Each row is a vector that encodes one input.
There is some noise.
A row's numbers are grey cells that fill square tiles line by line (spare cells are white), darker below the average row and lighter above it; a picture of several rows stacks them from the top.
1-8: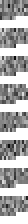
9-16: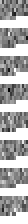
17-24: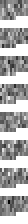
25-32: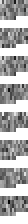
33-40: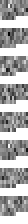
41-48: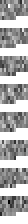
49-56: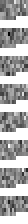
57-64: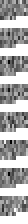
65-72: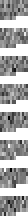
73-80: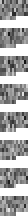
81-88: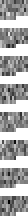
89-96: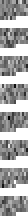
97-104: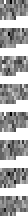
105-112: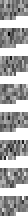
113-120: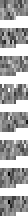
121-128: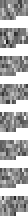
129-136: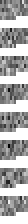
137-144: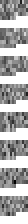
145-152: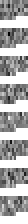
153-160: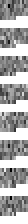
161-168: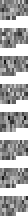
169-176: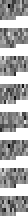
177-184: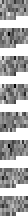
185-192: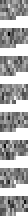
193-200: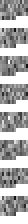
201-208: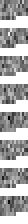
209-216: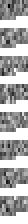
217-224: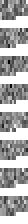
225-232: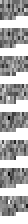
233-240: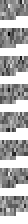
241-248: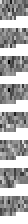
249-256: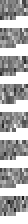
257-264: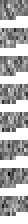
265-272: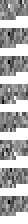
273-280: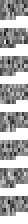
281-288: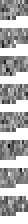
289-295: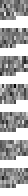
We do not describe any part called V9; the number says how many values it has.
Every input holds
either a point on an 8-point circle and a value of V9, or a point on an 11-point circle.
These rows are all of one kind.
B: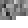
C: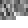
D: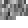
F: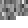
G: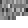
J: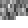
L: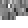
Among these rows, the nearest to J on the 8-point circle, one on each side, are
C and D.
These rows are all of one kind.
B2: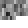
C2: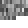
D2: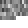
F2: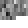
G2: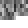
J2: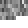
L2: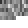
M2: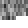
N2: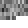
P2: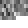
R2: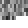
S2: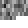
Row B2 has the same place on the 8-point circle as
G2 and M2.
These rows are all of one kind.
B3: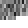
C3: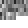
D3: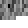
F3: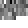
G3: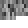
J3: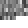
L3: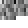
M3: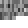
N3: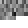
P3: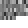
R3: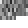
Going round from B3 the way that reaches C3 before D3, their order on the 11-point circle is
B3, C3, L3, F3, R3, N3, P3, J3, M3, G3, D3.
